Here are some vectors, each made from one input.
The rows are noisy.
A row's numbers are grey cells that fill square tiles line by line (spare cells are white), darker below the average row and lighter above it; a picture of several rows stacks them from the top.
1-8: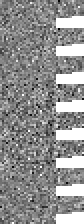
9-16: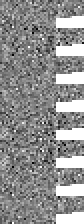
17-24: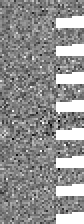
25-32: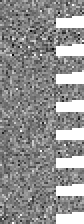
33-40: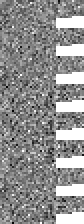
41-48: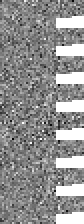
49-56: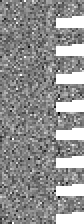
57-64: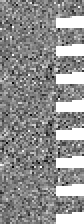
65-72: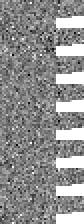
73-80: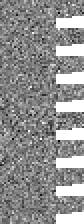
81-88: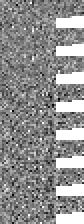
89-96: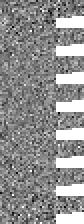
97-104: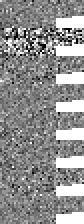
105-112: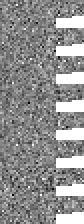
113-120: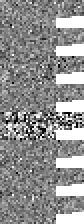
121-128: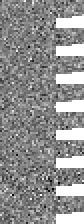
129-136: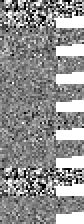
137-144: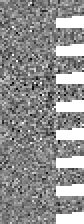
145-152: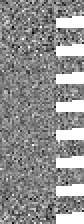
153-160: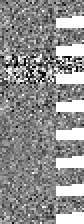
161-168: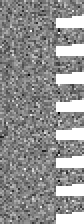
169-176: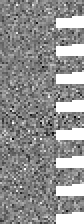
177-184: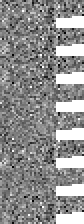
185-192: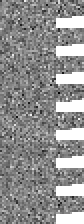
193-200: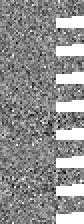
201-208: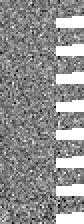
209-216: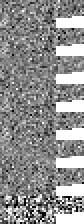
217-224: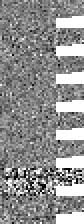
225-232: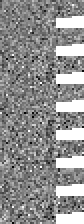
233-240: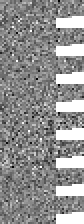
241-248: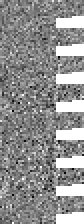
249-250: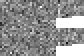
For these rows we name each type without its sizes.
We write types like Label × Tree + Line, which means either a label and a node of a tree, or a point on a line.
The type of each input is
List((Bool × Label + Unit) × Line).
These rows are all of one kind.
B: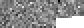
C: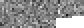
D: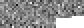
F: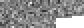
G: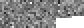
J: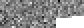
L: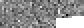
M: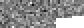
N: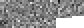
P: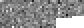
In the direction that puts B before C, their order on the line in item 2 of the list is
M, N, J, G, L, B, C, D, F, P.
